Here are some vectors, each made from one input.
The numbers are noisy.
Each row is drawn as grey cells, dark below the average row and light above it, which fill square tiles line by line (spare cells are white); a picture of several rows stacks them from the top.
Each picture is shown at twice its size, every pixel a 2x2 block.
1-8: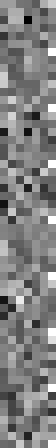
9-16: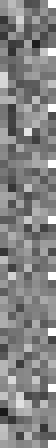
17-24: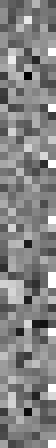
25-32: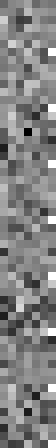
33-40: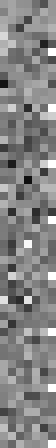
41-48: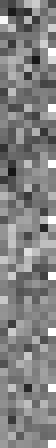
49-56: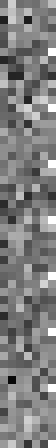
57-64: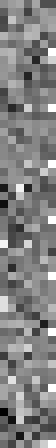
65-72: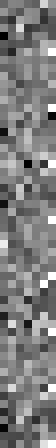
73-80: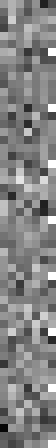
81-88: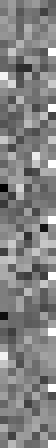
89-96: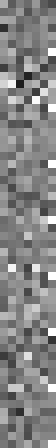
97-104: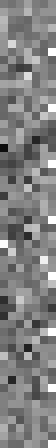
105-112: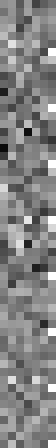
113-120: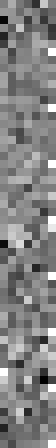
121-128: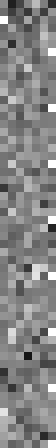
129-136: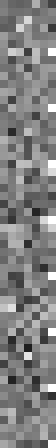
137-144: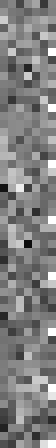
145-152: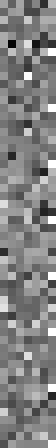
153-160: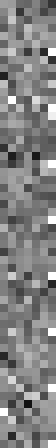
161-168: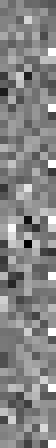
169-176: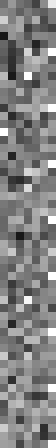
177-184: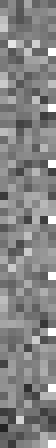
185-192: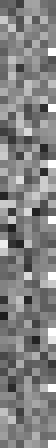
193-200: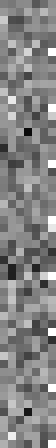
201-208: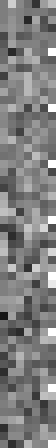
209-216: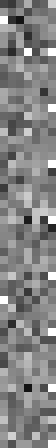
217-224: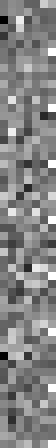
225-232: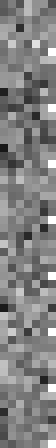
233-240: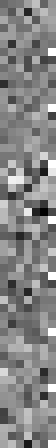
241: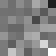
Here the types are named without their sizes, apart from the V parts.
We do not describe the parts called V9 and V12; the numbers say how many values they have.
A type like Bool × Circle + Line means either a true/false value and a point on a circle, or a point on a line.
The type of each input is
Bool × Bool × Bool × Bool + (Line + V9) × V12.
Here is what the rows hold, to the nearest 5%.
About 35% of them hold four true/false values. The rest hold a value of V12, together with either a point on a line, or a value of V9.
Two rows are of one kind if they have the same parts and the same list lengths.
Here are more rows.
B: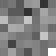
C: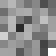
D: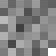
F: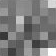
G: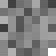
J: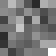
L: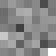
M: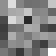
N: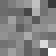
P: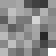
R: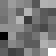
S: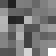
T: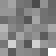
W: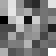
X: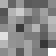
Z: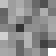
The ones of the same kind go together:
B, D, G, N
C, L, P, S, T, X, Z
F, J, M, R, W

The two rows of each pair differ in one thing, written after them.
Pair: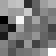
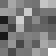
the value of V9
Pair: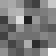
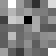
the value of V12
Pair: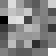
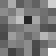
the value of V9
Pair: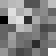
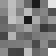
the value of V12
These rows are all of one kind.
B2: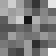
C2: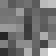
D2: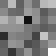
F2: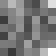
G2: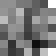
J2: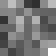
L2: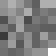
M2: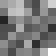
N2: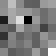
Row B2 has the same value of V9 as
G2, J2 and N2.
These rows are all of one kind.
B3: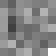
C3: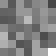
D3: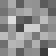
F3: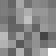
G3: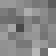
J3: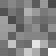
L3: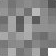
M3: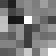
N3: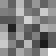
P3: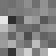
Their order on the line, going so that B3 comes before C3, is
M3, B3, N3, P3, F3, C3, J3, G3, D3, L3.
